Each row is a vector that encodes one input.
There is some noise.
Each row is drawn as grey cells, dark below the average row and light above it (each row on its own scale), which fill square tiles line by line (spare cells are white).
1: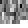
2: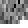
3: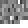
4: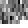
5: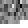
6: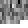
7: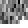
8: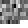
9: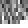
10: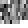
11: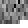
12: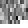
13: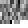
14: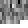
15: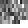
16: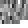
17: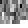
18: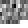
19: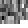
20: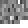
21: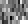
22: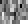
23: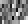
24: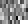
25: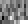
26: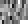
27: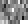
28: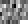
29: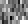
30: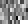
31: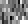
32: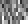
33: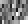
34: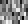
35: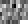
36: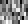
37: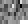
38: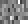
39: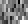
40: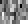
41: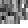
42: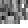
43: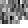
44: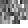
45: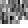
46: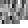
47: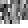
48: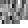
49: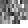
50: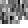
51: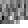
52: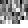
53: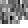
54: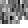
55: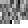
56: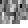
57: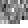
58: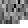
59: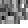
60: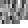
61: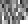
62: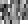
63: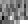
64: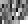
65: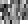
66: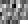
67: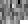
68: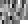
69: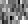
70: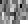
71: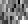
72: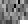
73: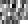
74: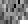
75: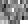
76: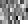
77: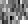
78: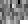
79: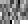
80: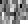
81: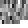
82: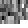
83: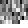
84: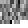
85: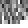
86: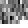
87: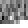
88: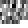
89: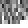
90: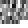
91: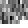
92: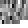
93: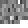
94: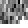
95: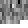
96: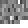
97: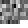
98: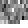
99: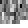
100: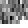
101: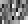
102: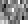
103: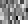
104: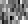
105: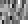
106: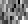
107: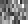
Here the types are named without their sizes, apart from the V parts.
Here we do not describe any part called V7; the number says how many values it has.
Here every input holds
a true/false value, together with either a point on a line, or a value of V7.
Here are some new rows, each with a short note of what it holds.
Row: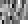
a point on a line and a true/false value
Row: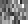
a true/false value and a value of V7
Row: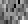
a point on a line and a true/false value
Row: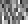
a true/false value and a value of V7
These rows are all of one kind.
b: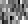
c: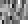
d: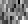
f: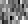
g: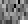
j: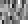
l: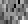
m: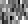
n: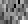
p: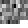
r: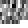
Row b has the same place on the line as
c, f, j and m.
